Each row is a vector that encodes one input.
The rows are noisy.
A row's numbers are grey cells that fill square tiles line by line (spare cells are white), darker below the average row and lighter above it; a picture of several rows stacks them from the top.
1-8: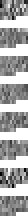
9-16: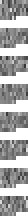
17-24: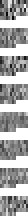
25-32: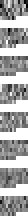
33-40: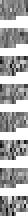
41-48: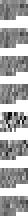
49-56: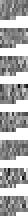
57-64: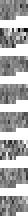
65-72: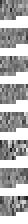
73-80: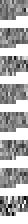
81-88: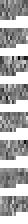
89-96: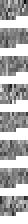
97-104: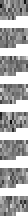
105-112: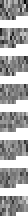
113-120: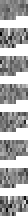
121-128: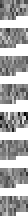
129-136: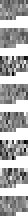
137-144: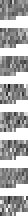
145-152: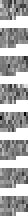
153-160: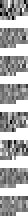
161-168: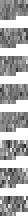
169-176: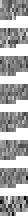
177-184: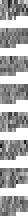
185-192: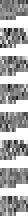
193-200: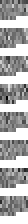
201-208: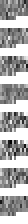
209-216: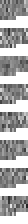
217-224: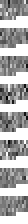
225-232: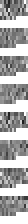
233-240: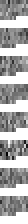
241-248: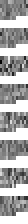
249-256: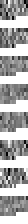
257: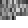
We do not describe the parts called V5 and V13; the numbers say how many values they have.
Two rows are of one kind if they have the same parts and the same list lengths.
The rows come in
2 kinds.
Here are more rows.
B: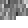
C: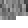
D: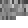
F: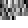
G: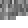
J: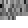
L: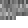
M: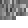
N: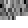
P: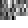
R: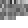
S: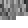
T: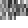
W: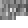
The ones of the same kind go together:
B, D, L, M, P
C, F, G, J, N, R, S, T, W

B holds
a point on a 9-point line and a point on an 11-point line.
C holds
a point on an 11-point line, a value of V5 and a value of V13.
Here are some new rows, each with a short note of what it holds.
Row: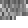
a point on a 9-point line and a point on an 11-point line
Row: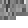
a point on a 9-point line and a point on an 11-point line
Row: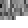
a point on an 11-point line, a value of V5 and a value of V13
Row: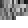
a point on a 9-point line and a point on an 11-point line
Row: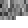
a point on an 11-point line, a value of V5 and a value of V13
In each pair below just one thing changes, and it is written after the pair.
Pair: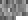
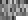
the place on the 9-point line
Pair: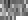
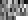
the place on the 9-point line
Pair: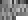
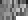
the place on the 9-point line
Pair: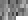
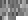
the place on the 11-point line
